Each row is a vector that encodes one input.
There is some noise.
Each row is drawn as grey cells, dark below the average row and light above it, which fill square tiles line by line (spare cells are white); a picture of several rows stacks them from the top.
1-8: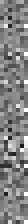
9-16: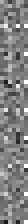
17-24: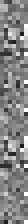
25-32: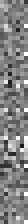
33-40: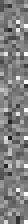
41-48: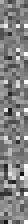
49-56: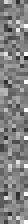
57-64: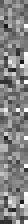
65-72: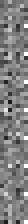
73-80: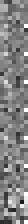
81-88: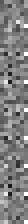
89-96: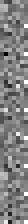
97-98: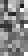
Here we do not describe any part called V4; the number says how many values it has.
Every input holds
a list of up to two items, each a true/false value and a value of V4.
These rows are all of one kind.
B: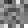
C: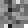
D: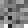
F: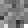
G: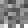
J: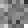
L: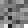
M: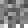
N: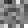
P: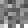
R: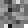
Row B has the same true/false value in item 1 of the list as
C, N and R.
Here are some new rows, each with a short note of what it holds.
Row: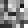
the empty list
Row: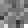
a list of one item
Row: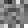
a list of one item
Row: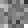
a list of one item
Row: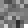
a list of one item
